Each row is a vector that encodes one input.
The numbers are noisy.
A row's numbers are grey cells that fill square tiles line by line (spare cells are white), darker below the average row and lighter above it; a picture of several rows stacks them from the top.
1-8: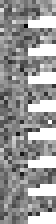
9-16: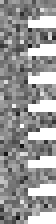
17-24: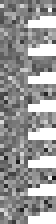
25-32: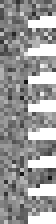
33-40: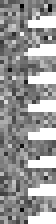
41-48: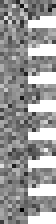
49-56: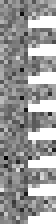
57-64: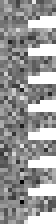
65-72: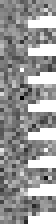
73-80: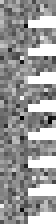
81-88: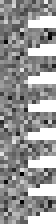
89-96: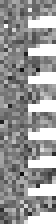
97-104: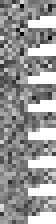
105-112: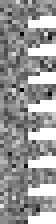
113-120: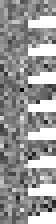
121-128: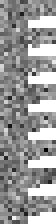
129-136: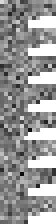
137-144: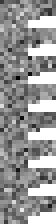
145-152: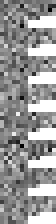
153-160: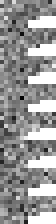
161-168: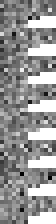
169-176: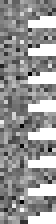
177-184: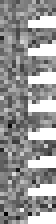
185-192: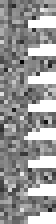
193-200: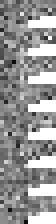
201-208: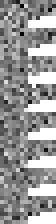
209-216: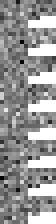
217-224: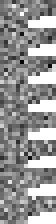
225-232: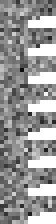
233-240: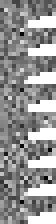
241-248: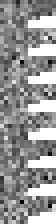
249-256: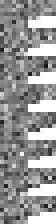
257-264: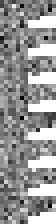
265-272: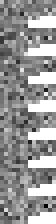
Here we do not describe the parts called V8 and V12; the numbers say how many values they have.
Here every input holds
a point on a 7-point line and a value of V12, together with either a point on a 7-point line, or a value of V8.
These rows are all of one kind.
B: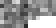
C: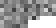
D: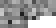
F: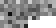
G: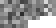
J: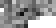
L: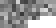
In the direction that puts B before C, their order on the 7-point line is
B, F, D, C, L, G, J.
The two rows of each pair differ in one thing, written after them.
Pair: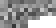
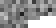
the place on the 7-point line
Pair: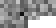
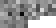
the value of V12
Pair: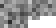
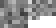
the value of V12
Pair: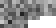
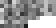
the place on the 7-point line
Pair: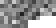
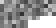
the value of V8
